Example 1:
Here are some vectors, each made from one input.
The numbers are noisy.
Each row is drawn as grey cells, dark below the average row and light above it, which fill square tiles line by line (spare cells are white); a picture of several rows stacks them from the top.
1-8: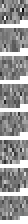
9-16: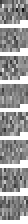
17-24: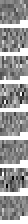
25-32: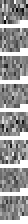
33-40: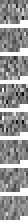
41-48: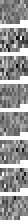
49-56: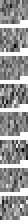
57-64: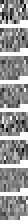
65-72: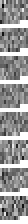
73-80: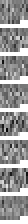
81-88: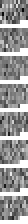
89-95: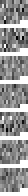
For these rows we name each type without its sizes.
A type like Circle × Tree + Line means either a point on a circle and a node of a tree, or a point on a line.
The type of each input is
Bool × Label.
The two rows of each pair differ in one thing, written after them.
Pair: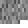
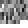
the true/false value
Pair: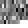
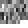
the label
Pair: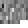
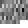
the true/false value
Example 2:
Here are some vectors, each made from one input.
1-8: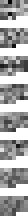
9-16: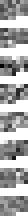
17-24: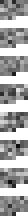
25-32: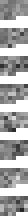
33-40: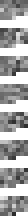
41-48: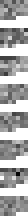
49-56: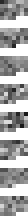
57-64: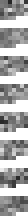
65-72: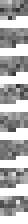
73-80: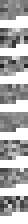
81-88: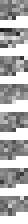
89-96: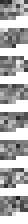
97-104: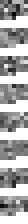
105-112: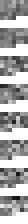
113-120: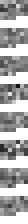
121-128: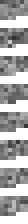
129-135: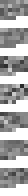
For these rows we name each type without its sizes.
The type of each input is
List(Line).
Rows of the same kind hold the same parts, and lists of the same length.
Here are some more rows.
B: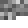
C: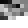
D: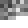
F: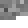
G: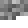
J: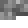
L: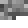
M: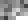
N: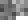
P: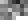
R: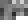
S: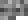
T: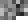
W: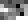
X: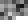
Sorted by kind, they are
B, J, L, T
C, D, F, G, N, R, W
M, P, S, X

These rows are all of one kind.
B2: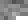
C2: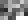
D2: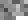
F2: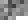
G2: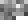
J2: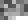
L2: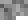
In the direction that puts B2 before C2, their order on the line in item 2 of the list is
B2, J2, G2, C2, D2, F2, L2.
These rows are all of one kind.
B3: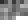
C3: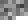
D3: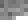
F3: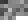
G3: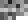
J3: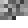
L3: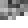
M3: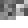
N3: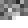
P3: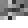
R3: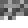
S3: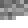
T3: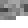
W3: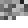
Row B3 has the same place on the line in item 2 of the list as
D3, J3, L3 and P3.
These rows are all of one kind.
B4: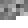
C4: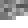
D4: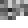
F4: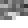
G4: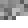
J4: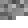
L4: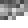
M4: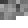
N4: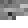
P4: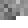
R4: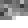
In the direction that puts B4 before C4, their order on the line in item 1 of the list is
M4, N4, L4, G4, B4, D4, P4, C4, J4, R4, F4.
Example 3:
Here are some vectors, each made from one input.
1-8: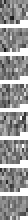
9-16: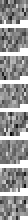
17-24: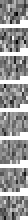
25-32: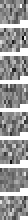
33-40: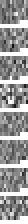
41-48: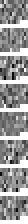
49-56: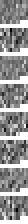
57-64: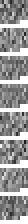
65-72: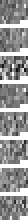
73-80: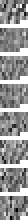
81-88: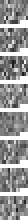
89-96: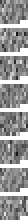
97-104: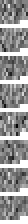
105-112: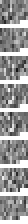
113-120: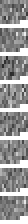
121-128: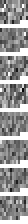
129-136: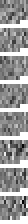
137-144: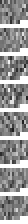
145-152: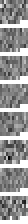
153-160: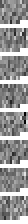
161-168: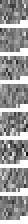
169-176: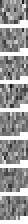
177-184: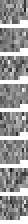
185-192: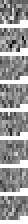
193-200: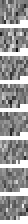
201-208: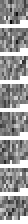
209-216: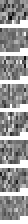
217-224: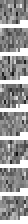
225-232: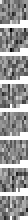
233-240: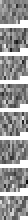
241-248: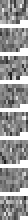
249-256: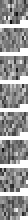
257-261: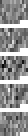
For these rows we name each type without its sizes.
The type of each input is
Bool × Bool × Bool × Bool + Line.
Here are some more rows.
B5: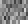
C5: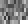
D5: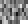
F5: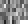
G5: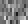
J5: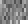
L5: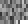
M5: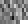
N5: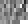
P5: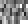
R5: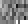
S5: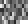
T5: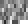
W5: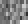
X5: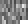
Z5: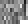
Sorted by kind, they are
B5, C5, F5, J5, L5, M5, R5, W5, X5
D5, G5, N5, P5, S5, T5, Z5

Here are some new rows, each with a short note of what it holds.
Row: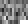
a point on a line
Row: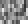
a point on a line
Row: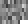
four true/false values
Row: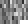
four true/false values
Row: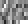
four true/false values
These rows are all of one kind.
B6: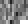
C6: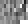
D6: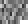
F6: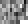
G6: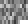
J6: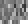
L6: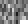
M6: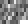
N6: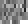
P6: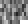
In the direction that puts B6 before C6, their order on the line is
M6, L6, B6, P6, D6, G6, F6, C6, N6, J6.
